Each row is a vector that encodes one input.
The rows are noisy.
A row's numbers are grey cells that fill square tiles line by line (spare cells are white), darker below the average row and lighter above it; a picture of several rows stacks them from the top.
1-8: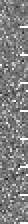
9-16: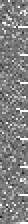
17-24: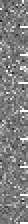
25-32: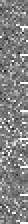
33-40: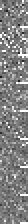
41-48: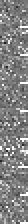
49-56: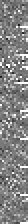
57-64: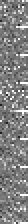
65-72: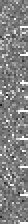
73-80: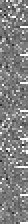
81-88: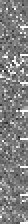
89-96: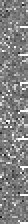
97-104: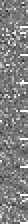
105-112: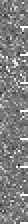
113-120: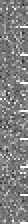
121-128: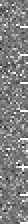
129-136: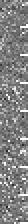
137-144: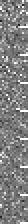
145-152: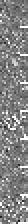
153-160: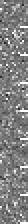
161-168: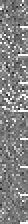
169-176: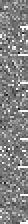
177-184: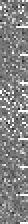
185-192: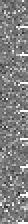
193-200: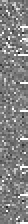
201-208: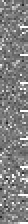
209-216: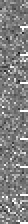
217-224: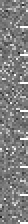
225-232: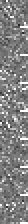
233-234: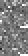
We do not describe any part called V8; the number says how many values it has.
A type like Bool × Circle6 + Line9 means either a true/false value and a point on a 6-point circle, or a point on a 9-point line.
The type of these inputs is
Circle6 + Circle9 × V8 + List3(Line6).
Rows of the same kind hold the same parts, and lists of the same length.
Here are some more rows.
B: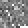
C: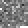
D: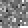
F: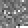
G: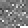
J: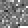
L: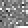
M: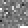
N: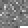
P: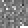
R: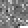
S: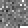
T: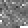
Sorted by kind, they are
B, P
C, G, M
D, F, S
J
L
N, R, T

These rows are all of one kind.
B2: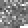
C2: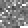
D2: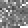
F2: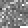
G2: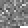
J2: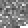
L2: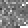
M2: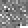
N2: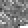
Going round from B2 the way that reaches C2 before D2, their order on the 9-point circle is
B2, N2, C2, J2, L2, F2, D2, G2, M2.
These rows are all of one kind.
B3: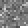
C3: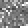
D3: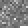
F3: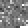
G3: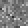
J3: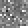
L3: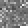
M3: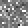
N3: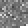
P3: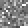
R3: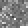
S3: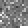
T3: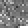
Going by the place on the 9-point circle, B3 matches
G3, L3, N3 and R3.
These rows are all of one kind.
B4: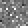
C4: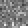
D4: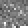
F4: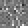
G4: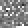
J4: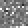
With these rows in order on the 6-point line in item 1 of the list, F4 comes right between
C4 and G4.
